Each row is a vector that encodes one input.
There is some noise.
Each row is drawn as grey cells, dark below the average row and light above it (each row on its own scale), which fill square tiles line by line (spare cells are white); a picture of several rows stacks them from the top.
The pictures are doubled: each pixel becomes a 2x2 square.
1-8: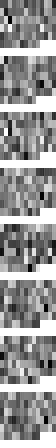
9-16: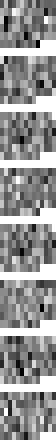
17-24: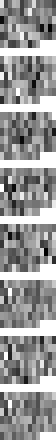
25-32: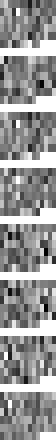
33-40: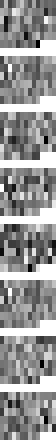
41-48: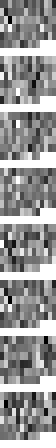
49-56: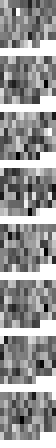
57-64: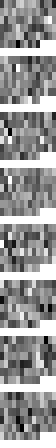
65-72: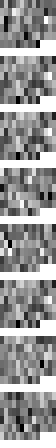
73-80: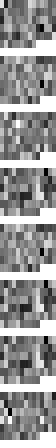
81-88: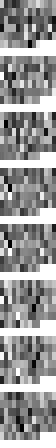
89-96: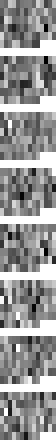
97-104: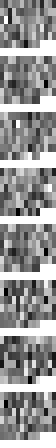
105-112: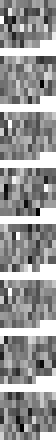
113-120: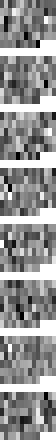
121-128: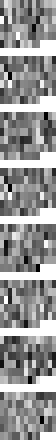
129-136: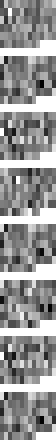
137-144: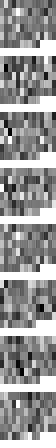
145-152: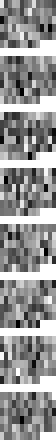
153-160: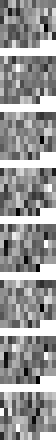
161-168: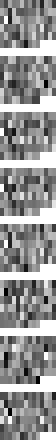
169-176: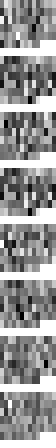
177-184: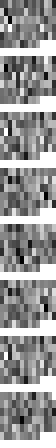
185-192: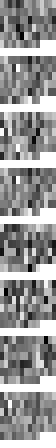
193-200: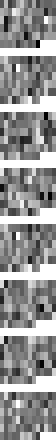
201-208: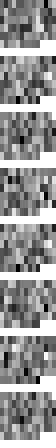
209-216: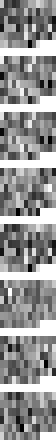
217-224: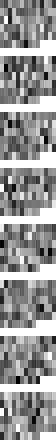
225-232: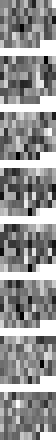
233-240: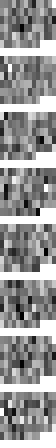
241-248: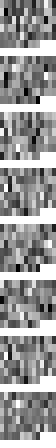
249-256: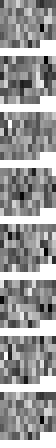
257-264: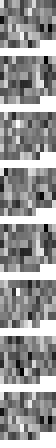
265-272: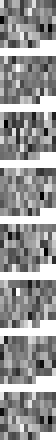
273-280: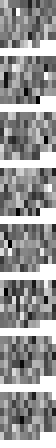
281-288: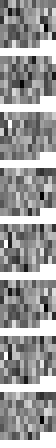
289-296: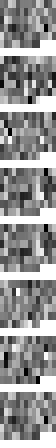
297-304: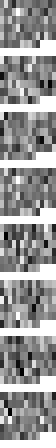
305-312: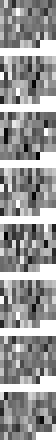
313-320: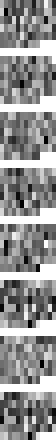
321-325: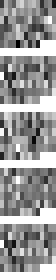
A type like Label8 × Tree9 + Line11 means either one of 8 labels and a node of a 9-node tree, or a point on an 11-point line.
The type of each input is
Line19.
